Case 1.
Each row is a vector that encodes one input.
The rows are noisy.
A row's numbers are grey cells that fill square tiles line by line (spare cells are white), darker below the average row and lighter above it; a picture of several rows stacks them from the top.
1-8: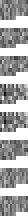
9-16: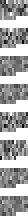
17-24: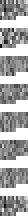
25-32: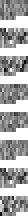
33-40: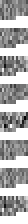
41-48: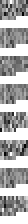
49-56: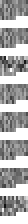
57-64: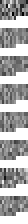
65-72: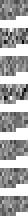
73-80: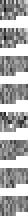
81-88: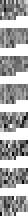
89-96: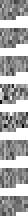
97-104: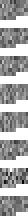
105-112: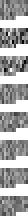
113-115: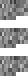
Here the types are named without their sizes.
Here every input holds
either a point on a line, or three true/false values.
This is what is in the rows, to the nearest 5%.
About 35% of them hold a point on a line. The rest hold three true/false values.
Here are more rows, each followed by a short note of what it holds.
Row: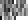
a point on a line
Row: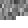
three true/false values
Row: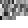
a point on a line
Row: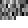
a point on a line
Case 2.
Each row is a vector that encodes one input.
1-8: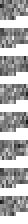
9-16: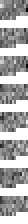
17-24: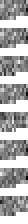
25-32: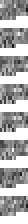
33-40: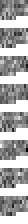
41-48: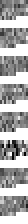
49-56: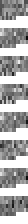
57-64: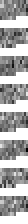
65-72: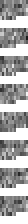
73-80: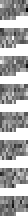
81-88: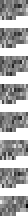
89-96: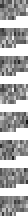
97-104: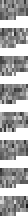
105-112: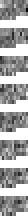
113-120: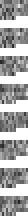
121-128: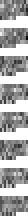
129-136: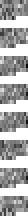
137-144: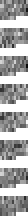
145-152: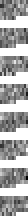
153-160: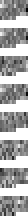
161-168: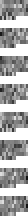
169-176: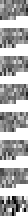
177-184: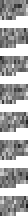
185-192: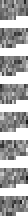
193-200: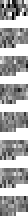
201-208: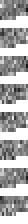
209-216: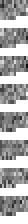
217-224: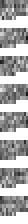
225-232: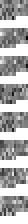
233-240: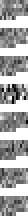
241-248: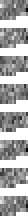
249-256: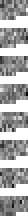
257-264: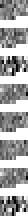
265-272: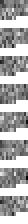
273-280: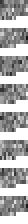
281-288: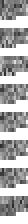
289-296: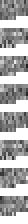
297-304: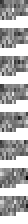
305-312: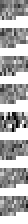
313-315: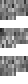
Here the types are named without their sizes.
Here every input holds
a list of points on a line.
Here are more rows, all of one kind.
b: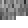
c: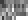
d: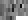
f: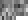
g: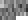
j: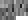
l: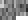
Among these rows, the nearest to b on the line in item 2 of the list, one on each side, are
c and f.
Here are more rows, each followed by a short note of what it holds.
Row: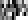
the empty list
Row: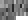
a list of two items
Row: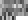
a list of one item
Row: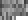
a list of two items
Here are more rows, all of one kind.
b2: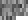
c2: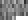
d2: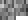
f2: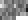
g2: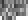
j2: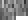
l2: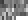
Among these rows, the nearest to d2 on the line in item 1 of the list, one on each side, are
f2 and j2.
